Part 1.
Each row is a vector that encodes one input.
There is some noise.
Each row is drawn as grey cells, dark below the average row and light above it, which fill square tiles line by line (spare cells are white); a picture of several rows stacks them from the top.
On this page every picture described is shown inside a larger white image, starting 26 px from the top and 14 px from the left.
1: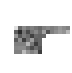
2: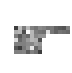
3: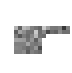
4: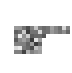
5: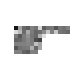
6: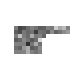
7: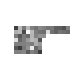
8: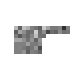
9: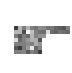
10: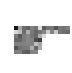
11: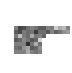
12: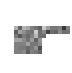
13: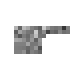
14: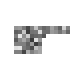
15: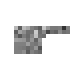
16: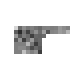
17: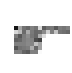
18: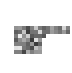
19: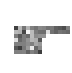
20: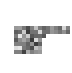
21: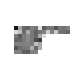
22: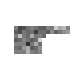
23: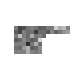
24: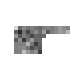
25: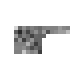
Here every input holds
a point on a 6-point line.
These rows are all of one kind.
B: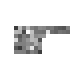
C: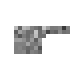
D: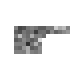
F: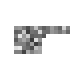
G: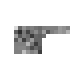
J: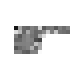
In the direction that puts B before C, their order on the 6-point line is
J, B, C, G, D, F.
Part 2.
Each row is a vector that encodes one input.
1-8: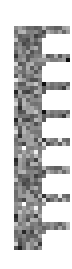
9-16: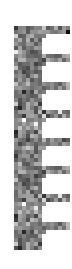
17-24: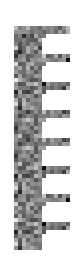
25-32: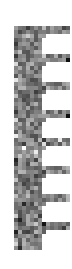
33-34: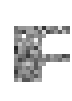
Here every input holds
a point on a 6-point line.
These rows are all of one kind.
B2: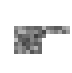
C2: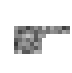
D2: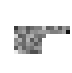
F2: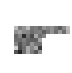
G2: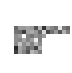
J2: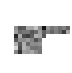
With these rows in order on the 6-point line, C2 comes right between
D2 and G2.
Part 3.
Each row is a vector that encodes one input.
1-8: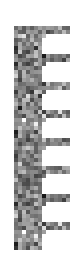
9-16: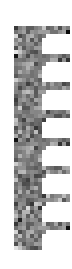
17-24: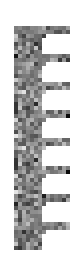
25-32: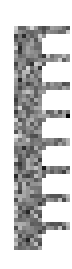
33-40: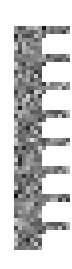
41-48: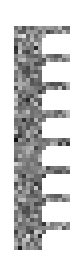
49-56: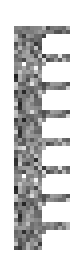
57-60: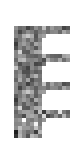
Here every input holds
a point on a 12-point line.
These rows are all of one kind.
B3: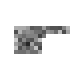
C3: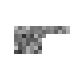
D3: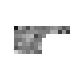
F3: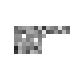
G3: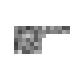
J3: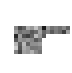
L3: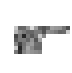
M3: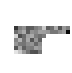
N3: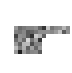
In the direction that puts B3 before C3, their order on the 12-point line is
F3, G3, D3, M3, B3, C3, L3, J3, N3.
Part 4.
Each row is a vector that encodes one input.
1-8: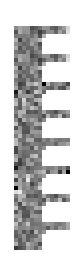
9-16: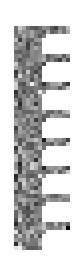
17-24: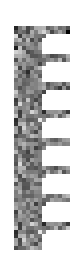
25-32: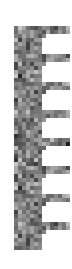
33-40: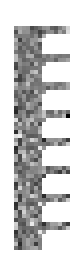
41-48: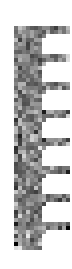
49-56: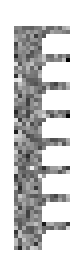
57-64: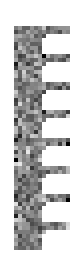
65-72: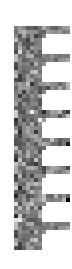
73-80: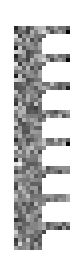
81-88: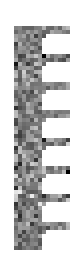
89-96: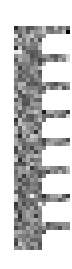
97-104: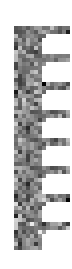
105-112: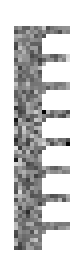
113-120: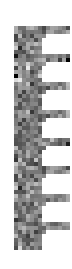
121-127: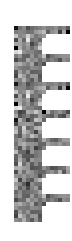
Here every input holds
a point on a 20-point line.
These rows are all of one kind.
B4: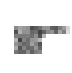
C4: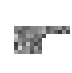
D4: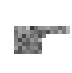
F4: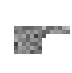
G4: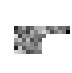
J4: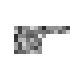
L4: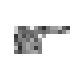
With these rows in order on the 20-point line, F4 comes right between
B4 and C4.
